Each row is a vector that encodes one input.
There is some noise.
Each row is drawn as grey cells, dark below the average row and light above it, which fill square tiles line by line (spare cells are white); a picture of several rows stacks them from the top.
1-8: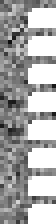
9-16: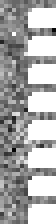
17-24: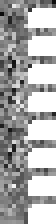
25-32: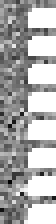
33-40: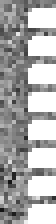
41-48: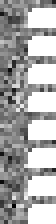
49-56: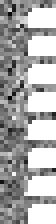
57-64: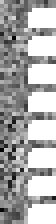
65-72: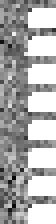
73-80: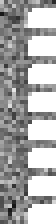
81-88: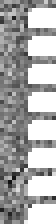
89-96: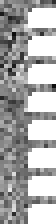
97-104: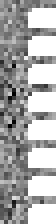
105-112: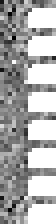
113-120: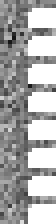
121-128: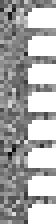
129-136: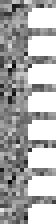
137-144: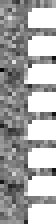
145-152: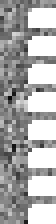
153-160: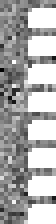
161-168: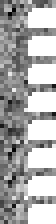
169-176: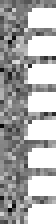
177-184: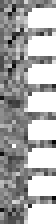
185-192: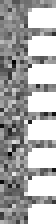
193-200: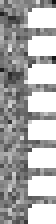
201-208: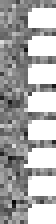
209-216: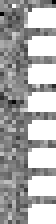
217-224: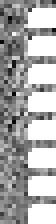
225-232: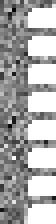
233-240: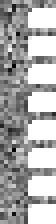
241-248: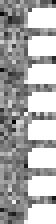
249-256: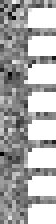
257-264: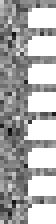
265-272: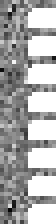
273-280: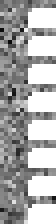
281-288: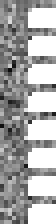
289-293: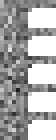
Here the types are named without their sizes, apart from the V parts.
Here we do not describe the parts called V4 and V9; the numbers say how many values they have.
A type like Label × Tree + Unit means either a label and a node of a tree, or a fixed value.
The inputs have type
(Circle + V9) × V4 + Label + Line.
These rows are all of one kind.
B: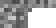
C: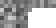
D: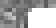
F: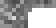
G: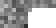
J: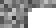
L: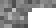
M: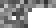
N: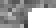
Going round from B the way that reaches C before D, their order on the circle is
B, C, L, F, G, M, N, D, J.
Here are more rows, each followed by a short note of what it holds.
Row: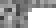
a point on a circle and a value of V4
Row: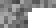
a value of V4 and a value of V9
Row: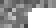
a point on a circle and a value of V4
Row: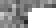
a value of V4 and a value of V9
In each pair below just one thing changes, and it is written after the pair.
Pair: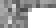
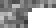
the value of V9
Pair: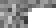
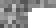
the value of V9
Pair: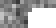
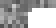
the value of V9
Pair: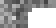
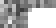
the value of V4
